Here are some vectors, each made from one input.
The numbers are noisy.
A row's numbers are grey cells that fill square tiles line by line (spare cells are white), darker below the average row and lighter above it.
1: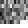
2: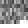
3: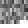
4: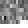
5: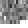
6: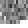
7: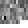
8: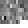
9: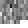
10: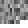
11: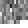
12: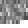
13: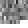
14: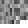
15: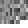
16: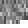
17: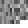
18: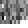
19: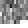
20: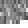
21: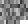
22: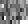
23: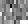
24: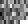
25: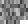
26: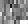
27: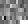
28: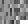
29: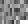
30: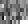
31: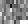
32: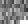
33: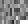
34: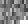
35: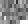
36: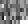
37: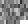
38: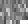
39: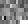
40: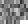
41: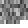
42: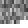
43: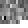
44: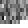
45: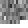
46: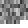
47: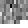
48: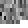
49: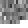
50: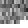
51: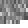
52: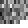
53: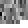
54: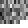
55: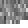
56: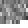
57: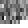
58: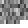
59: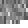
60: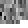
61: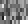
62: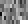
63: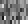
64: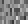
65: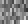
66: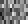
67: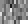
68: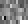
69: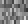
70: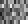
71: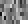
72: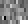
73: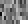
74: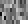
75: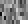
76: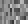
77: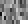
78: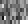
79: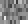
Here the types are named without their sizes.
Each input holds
a point on a line and a true/false value.
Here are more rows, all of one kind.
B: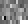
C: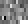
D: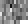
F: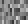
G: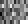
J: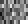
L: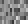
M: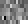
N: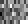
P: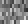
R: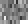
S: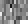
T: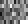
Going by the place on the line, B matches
C, M and P.
